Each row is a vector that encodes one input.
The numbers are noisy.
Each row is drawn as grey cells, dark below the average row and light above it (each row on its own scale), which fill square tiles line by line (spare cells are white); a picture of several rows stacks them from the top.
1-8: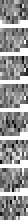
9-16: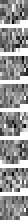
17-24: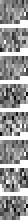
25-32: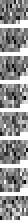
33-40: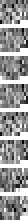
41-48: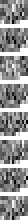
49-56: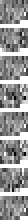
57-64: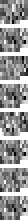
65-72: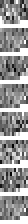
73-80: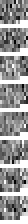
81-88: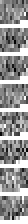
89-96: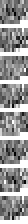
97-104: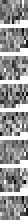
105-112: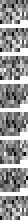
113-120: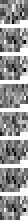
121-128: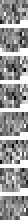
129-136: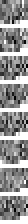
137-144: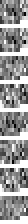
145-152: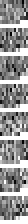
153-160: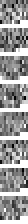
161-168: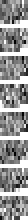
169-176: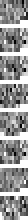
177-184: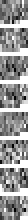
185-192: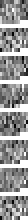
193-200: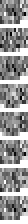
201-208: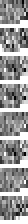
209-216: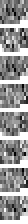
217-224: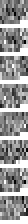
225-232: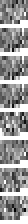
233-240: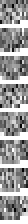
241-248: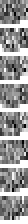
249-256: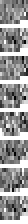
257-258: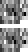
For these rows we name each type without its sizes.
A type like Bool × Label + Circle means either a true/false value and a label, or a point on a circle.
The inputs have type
Circle.
